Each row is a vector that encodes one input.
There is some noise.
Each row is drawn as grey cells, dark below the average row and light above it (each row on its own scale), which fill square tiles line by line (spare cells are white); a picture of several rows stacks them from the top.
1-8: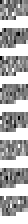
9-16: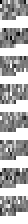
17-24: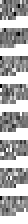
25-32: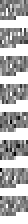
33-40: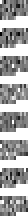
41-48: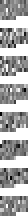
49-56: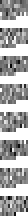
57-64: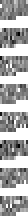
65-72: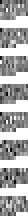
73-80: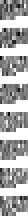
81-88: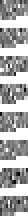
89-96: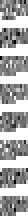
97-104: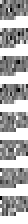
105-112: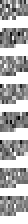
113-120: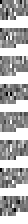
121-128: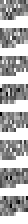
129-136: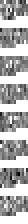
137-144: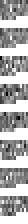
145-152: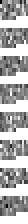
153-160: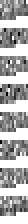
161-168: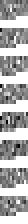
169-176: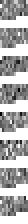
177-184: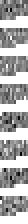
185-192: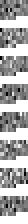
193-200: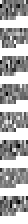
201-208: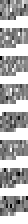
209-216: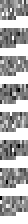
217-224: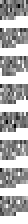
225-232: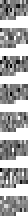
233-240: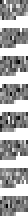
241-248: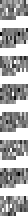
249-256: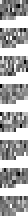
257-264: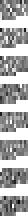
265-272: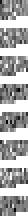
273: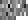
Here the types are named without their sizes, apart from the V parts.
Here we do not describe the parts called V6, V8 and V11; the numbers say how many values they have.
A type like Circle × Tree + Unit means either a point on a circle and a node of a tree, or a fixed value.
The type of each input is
Label × Label × Label × Line × V6 × V8 + V11 × V11.
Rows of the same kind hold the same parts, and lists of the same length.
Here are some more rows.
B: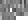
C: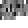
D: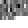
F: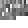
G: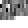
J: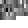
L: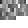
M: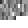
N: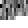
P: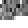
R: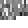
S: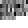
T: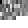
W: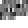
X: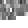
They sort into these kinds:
B, F, L, M, R, T, X
C, D, G, J, N, P, S, W

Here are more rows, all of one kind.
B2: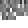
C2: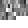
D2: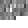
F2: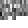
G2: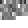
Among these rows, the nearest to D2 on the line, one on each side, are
B2 and F2.
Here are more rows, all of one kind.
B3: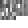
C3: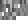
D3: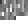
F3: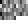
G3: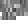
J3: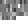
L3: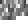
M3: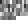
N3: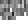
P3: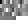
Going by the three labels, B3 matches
C3, D3 and M3.
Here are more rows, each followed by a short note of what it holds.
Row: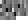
two values of V11
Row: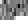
two values of V11
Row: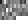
three labels, a point on a line, a value of V6 and a value of V8
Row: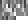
three labels, a point on a line, a value of V6 and a value of V8
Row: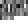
two values of V11
